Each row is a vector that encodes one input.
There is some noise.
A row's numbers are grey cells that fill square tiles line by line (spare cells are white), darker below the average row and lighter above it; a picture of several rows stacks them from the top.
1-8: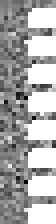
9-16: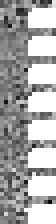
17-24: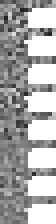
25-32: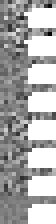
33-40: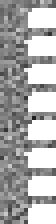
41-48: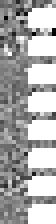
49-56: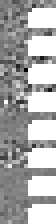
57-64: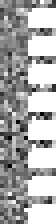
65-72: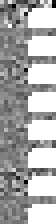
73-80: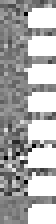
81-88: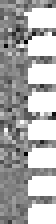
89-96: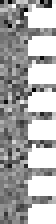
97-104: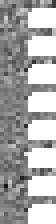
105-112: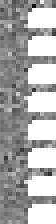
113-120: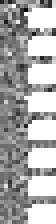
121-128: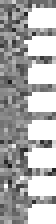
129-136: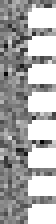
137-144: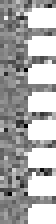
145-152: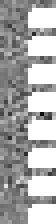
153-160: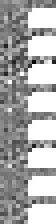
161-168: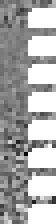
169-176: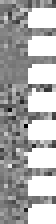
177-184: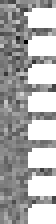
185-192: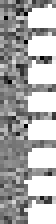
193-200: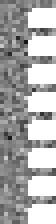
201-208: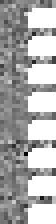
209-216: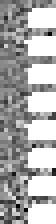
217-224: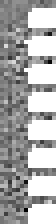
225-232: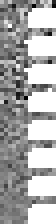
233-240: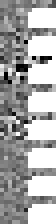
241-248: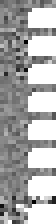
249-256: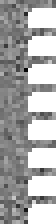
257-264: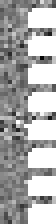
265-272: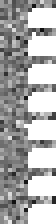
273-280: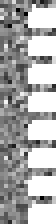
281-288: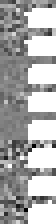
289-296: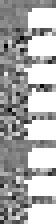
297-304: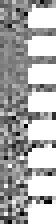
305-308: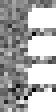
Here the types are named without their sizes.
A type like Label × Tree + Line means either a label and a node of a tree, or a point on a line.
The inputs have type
Tree + Unit.
